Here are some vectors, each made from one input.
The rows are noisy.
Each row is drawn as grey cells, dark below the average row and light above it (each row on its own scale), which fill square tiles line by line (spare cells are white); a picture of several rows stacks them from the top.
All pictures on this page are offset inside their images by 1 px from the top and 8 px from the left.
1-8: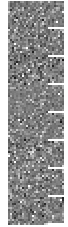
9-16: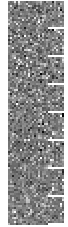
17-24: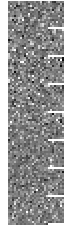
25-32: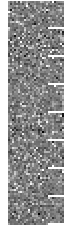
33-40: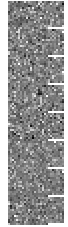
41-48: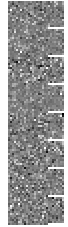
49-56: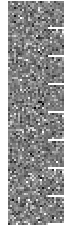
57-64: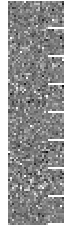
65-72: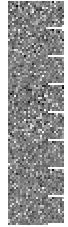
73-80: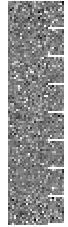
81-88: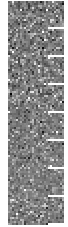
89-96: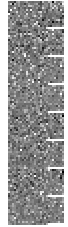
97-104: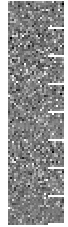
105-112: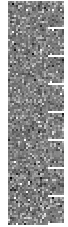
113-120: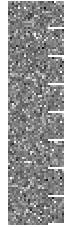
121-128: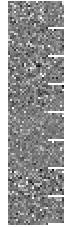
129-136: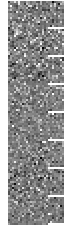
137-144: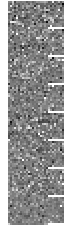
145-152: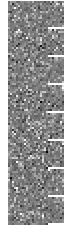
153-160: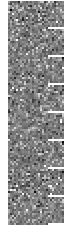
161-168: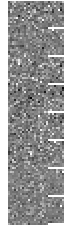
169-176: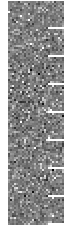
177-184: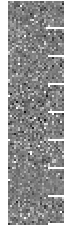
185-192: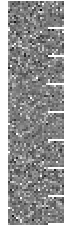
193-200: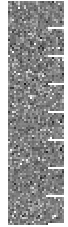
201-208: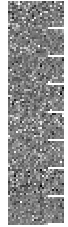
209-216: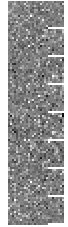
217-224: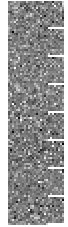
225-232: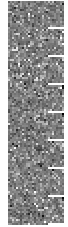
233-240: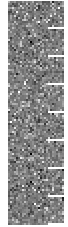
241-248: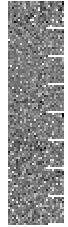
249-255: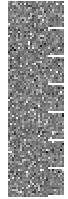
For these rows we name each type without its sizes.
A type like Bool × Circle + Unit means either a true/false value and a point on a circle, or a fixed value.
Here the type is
Bool × Bool × Bool × Bool × Circle × Circle × Line.
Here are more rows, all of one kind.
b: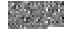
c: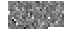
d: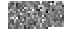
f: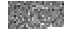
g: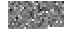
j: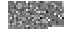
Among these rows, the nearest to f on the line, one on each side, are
b and c.
